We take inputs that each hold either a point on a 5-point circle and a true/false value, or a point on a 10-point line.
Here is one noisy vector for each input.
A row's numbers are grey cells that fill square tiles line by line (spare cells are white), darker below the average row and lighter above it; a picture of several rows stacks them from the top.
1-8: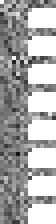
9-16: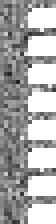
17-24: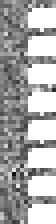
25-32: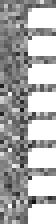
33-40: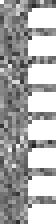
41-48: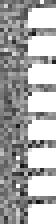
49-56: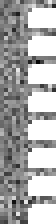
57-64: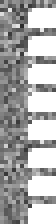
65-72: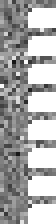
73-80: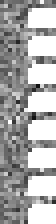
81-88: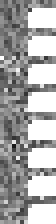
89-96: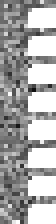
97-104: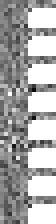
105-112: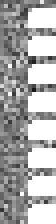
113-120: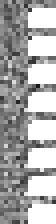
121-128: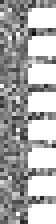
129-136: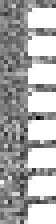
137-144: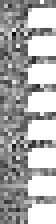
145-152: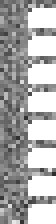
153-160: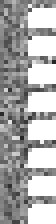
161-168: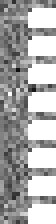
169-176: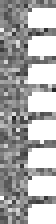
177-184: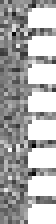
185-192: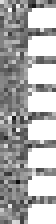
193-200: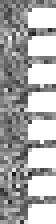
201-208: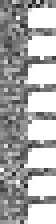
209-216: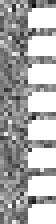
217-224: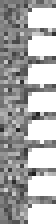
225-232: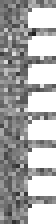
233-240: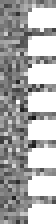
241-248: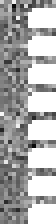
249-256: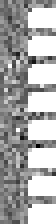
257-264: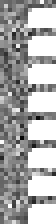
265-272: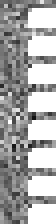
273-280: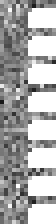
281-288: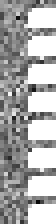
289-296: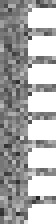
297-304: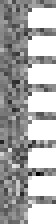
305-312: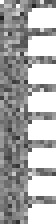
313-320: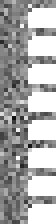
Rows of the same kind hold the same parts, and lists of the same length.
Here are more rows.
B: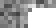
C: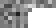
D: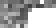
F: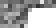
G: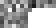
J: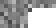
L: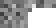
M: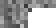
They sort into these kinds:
B, C, J, L, M
D, F, G

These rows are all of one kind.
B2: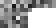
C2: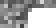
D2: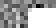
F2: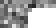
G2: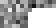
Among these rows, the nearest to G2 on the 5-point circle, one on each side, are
B2 and F2.
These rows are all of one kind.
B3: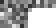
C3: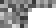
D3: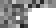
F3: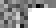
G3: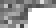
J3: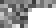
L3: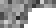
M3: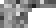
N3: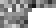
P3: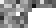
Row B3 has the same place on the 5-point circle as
C3, G3 and J3.
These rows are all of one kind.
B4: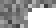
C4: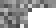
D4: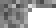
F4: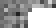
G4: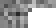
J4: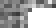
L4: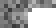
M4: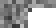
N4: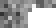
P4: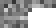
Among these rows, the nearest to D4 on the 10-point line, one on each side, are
L4 and N4.
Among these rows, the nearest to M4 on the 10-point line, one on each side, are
B4 and L4.
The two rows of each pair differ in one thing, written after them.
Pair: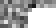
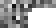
the place on the 5-point circle
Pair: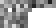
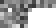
the place on the 5-point circle
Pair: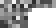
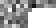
the place on the 5-point circle
